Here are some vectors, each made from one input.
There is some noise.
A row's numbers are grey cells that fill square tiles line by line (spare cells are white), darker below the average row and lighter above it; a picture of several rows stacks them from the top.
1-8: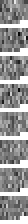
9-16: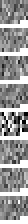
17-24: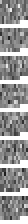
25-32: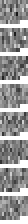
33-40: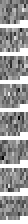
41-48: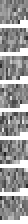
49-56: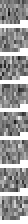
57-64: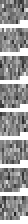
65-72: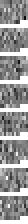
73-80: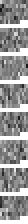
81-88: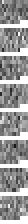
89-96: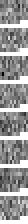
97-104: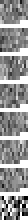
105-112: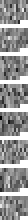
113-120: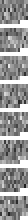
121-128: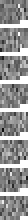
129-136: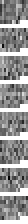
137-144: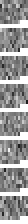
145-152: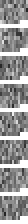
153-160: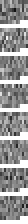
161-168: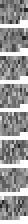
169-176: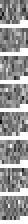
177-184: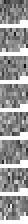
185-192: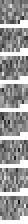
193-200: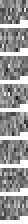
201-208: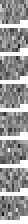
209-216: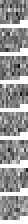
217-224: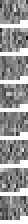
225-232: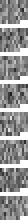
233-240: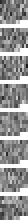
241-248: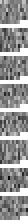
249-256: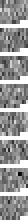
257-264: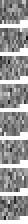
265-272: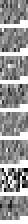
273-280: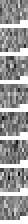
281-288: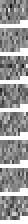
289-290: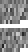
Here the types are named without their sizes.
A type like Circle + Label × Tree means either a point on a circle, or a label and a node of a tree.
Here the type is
Label × Label × Label + Unit.
